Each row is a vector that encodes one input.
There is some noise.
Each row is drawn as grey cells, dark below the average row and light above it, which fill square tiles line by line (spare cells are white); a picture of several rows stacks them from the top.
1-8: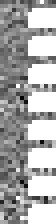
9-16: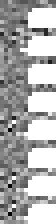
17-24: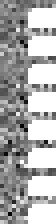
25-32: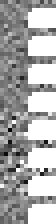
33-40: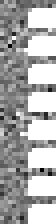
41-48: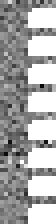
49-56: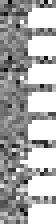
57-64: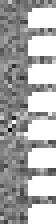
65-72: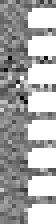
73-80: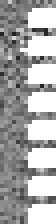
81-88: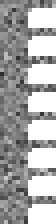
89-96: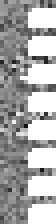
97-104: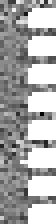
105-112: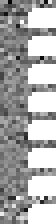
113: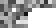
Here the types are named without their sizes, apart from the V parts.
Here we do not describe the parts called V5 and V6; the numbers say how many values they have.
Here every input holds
either a point on a line, a true/false value and a value of V6, or a value of V5.
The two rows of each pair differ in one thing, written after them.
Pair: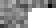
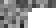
the value of V6
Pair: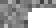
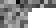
the true/false value
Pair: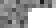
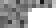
the place on the line
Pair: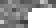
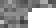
the place on the line
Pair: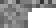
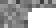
the place on the line
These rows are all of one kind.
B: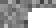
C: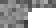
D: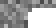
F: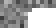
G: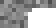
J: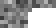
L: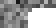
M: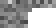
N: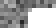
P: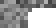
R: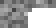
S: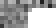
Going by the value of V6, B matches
C, D, L and P.
